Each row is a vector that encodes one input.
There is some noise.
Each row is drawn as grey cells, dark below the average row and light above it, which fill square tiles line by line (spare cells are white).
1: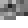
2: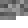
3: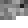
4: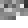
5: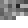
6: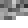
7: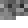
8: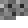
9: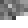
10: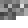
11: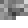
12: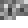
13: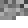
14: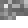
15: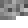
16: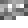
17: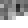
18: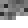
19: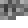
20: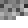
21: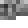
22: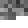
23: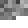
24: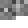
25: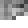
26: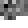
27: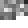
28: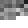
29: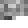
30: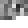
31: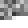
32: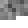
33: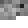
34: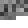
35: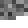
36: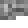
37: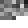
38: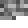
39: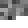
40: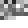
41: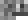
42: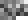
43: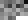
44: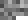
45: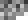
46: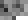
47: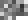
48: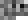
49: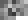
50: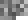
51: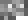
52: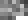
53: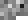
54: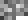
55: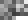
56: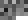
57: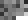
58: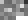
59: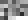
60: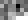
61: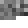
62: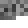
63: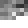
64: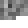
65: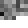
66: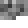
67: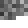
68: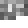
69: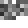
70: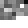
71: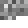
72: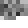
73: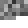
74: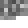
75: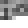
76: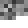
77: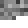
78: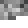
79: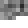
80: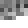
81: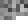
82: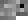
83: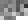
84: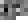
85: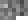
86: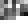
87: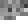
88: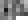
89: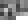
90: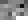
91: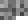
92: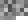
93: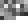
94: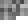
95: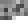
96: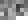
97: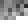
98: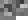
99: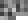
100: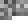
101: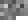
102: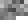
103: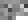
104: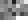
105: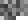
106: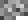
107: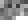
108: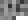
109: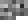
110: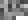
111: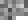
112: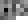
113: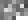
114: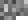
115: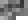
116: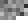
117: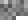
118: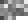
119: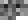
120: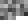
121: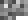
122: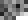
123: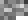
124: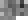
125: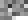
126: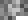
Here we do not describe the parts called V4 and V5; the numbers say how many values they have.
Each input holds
either a point on a 6-point line and three true/false values, or a value of V4 and a value of V5.
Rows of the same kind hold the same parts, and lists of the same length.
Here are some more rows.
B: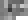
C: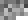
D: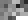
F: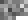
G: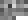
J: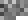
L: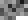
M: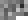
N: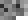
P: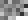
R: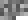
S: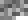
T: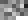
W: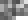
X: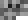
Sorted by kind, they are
B, F, G, J, L, M, N, R, W, X
C, D, P, S, T

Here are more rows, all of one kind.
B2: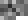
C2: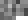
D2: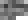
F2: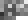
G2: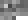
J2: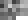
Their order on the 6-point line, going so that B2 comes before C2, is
B2, D2, G2, C2, J2, F2.
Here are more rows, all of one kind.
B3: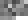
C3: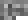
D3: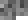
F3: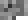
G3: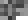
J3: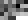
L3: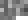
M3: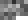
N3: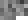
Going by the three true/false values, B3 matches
G3 and M3.
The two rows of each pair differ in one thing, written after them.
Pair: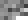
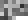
the value of V4
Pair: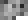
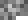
the value of V5
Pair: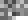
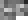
the value of V4
